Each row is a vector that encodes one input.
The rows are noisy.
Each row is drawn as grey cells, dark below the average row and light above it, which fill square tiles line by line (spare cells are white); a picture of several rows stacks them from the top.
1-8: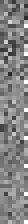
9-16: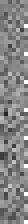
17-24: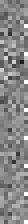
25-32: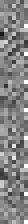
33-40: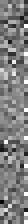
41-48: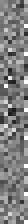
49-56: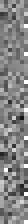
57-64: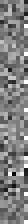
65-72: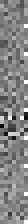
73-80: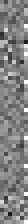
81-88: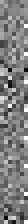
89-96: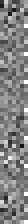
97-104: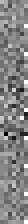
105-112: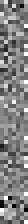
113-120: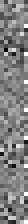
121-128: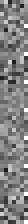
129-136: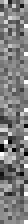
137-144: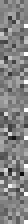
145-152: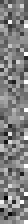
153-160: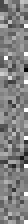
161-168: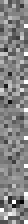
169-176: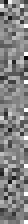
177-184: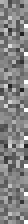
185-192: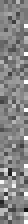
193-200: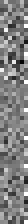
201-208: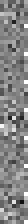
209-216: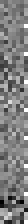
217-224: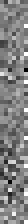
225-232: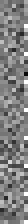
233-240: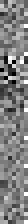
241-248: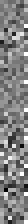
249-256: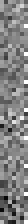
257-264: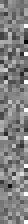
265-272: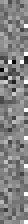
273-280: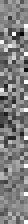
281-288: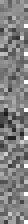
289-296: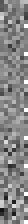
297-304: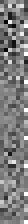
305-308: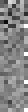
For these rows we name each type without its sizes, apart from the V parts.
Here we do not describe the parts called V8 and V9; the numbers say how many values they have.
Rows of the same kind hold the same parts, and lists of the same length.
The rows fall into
4 kinds.
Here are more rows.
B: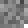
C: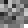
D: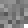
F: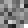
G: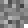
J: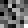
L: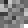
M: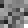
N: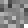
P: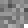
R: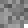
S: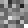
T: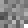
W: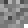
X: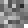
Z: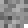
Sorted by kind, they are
B, C, D, G, L, S, T, X
F, M
J
N, P, R, W, Z

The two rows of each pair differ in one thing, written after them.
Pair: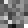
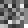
the value of V8
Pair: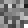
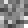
the value of V9
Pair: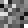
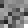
the value of V9
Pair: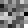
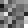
the value of V8
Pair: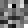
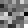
the value of V8
